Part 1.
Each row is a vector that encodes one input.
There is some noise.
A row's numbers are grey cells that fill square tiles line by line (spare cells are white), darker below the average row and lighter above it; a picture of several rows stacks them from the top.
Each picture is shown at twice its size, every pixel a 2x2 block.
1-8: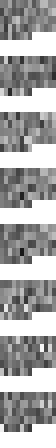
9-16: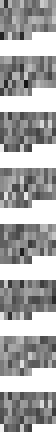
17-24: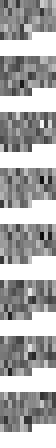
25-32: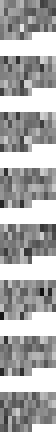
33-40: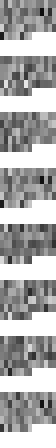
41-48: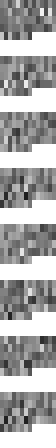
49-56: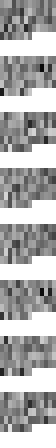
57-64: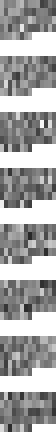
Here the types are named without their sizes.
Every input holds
four true/false values.
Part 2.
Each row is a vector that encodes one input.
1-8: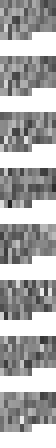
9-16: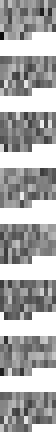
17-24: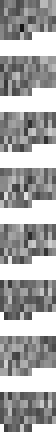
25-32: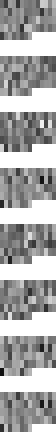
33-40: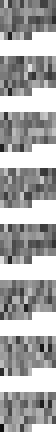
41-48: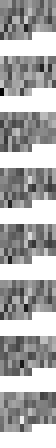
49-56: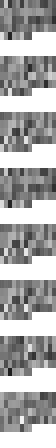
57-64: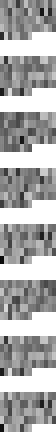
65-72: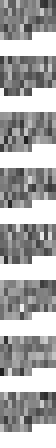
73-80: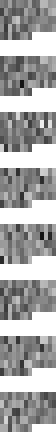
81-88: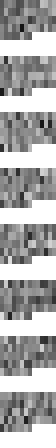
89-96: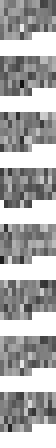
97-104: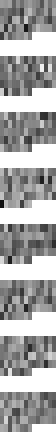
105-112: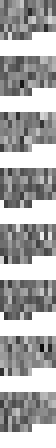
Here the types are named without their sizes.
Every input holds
four true/false values.
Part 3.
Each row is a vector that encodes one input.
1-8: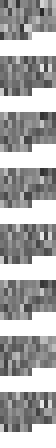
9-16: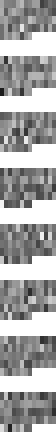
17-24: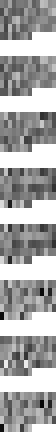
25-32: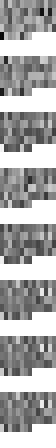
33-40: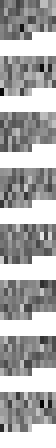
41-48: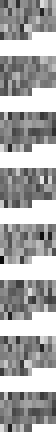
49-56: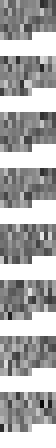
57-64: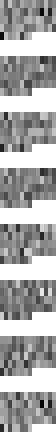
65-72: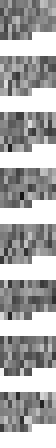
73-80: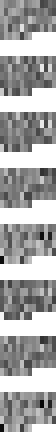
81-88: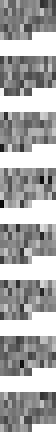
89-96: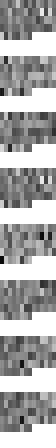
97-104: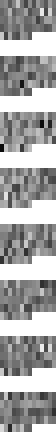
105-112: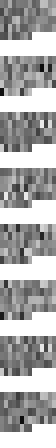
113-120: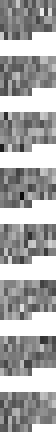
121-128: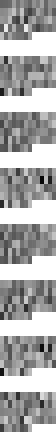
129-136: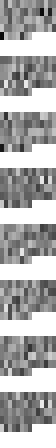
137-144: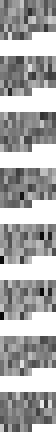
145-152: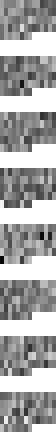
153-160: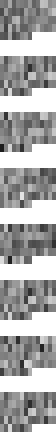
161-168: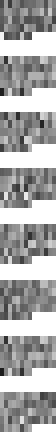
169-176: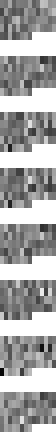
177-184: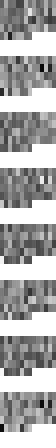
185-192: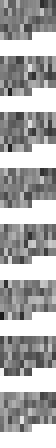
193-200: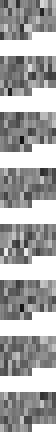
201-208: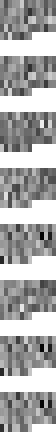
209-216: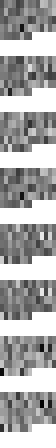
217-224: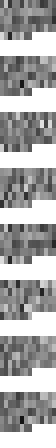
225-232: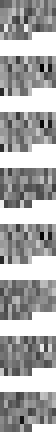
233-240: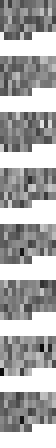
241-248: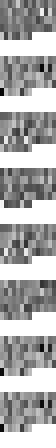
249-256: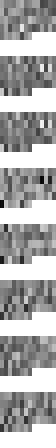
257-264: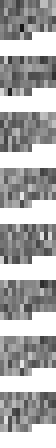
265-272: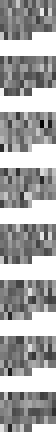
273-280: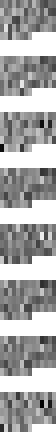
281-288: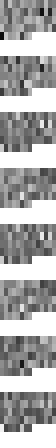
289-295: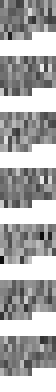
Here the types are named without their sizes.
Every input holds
four true/false values.
